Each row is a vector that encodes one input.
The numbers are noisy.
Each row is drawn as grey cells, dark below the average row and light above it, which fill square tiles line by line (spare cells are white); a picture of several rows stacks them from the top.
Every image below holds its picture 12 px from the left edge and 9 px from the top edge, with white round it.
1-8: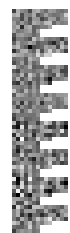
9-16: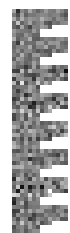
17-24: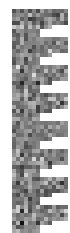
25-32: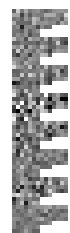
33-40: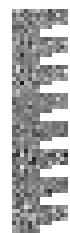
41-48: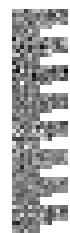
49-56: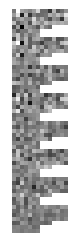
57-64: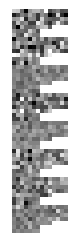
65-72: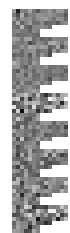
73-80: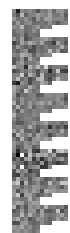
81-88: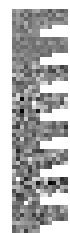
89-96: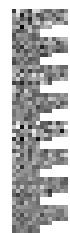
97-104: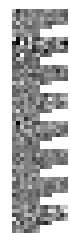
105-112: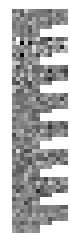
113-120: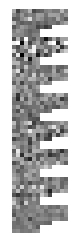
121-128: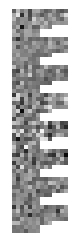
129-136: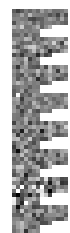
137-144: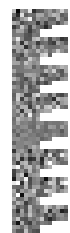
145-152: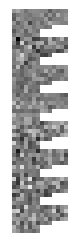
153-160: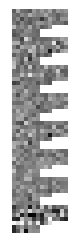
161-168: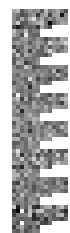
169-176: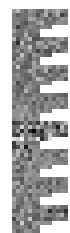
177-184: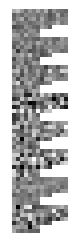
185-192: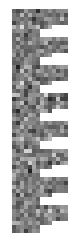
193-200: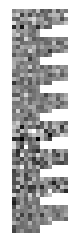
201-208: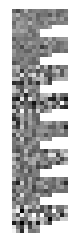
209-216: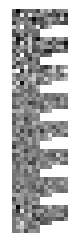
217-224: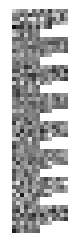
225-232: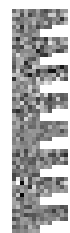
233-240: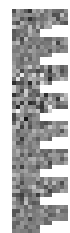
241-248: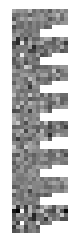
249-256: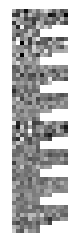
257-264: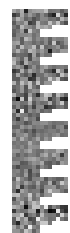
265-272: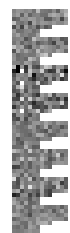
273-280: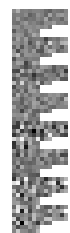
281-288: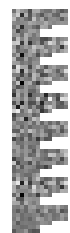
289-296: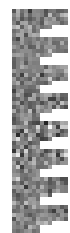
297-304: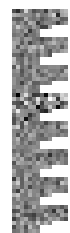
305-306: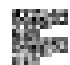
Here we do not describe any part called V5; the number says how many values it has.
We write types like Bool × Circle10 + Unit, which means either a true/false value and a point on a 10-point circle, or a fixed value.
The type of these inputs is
Bool × Label6 × (Line4 × Line6 + Unit) × V5.
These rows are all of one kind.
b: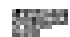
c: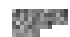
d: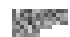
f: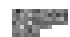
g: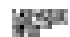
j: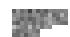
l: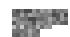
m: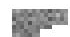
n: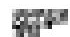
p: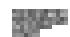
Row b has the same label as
c and d.
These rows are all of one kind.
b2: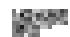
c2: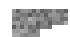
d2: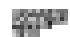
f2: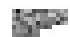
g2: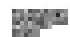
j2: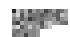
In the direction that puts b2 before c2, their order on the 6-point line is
j2, g2, b2, c2, d2, f2.
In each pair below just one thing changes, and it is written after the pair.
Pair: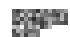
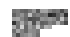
the place on the 4-point line
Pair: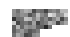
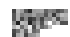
the label
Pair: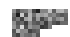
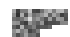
the true/false value
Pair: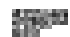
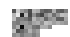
the label
